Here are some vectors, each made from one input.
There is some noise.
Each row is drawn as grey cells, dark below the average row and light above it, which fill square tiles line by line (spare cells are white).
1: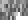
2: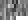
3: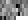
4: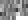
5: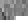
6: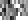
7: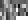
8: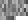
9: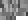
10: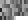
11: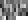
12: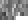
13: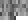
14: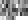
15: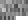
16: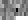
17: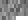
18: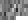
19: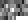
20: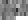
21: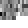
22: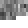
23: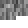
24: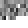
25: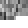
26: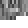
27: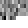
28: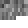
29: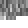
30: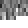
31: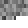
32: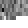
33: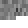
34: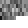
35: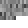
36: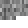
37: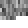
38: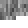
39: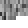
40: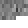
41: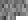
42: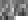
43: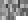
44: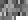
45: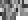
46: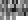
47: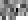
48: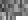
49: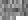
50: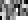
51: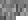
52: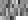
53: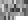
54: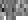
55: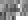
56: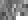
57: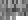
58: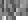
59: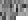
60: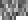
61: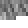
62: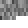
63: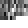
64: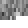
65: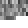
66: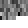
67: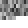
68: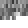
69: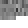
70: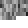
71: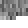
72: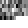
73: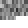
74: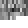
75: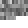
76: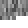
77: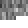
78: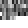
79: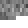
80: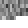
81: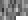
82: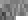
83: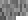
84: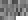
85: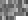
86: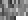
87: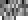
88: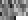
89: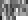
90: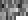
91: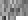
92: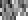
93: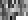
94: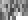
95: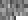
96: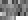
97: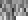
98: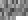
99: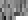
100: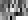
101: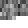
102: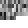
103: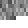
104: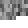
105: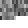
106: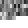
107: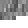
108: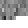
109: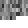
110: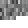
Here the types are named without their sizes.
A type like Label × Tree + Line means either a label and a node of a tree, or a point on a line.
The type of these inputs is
Line + Tree.
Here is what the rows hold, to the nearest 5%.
About 35% of them hold a point on a line. The rest hold a node of a tree.
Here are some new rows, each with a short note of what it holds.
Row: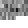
a node of a tree
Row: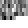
a node of a tree
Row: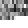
a node of a tree
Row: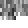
a point on a line
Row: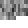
a point on a line
